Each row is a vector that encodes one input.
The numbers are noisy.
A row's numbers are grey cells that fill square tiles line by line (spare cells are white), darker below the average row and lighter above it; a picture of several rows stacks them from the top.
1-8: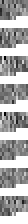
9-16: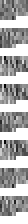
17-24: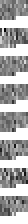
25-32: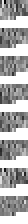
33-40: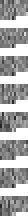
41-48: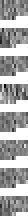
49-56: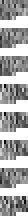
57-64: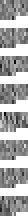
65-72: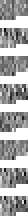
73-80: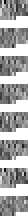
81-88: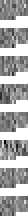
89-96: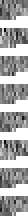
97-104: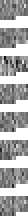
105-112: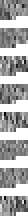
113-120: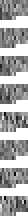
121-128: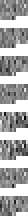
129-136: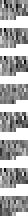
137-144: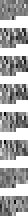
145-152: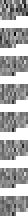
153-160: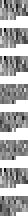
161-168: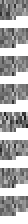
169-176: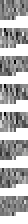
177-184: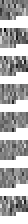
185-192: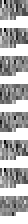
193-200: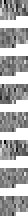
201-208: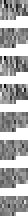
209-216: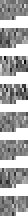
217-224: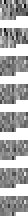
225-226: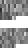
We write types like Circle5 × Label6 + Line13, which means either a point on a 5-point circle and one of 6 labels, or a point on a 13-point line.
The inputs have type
Bool × (Circle5 + Line9) + Line10.
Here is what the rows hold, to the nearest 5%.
About 30% of them hold a point on a 10-point line. The rest hold a true/false value, together with either a point on a 5-point circle, or a point on a 9-point line.
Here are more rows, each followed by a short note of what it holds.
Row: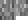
a point on a 5-point circle and a true/false value
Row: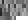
a point on a 9-point line and a true/false value
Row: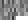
a point on a 9-point line and a true/false value
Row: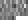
a point on a 5-point circle and a true/false value
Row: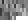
a point on a 9-point line and a true/false value
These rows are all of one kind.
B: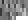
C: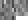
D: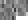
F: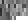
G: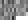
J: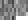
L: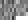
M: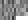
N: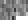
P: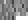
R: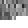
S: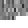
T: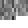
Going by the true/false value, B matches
F and R.
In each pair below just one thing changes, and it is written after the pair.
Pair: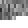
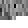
the place on the 5-point circle
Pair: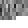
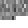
the true/false value
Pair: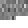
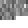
the place on the 5-point circle
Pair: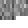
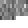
the place on the 5-point circle
